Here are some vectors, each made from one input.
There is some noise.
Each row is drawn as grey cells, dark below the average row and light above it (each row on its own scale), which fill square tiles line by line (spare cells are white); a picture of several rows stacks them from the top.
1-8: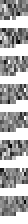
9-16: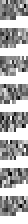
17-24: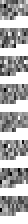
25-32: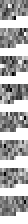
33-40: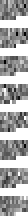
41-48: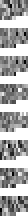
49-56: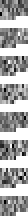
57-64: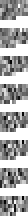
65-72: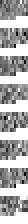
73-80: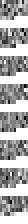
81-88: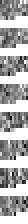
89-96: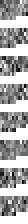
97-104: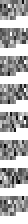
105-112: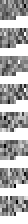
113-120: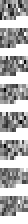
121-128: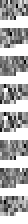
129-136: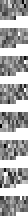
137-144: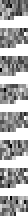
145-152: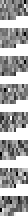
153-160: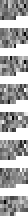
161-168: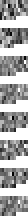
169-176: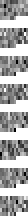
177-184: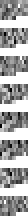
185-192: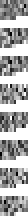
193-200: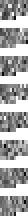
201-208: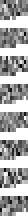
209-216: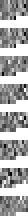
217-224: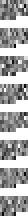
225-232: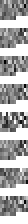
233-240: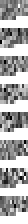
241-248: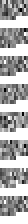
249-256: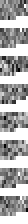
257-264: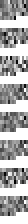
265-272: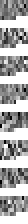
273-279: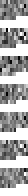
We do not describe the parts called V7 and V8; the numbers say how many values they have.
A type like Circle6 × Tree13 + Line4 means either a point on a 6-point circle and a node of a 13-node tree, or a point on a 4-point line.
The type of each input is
Bool × Circle6 + Line4 × Line4 + (Line6 + V7) × V8.
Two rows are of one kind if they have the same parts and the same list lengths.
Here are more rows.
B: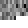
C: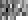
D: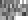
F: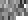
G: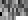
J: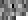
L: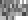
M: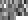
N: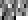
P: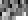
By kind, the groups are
B, J, N
C, D, L
F, M
G, P

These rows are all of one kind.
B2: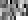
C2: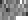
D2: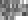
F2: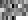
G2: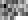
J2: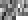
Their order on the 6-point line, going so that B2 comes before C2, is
J2, B2, G2, D2, C2, F2.
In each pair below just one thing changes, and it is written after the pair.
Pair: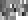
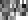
the value of V7
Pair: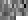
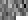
the value of V7
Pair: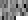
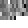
the value of V7
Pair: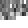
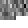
the value of V8
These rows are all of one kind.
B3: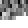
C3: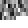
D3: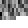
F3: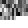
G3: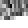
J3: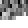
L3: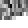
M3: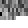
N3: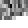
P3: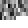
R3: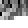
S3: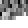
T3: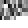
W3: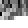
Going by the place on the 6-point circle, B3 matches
D3, J3 and S3.
